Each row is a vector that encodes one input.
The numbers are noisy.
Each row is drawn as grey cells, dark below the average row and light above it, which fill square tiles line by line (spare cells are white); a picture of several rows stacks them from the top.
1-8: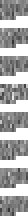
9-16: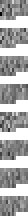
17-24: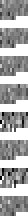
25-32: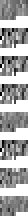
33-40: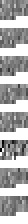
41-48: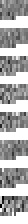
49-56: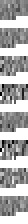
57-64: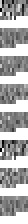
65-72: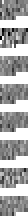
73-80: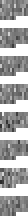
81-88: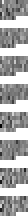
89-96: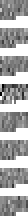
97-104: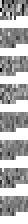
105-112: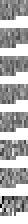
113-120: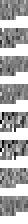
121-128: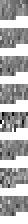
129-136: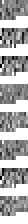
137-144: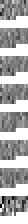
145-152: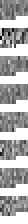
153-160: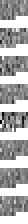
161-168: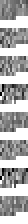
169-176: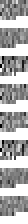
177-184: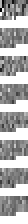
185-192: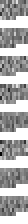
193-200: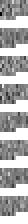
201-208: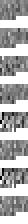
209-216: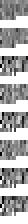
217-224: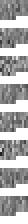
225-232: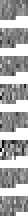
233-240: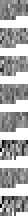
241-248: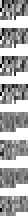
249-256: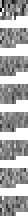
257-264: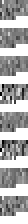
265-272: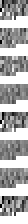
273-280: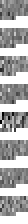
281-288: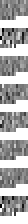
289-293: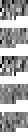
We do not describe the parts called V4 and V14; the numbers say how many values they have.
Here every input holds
either one of 5 labels and a value of V4, or a true/false value and a value of V14.
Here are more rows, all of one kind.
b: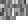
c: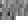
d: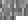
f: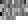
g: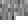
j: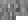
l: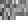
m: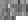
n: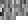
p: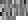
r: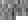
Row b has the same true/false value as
f, l, n and p.
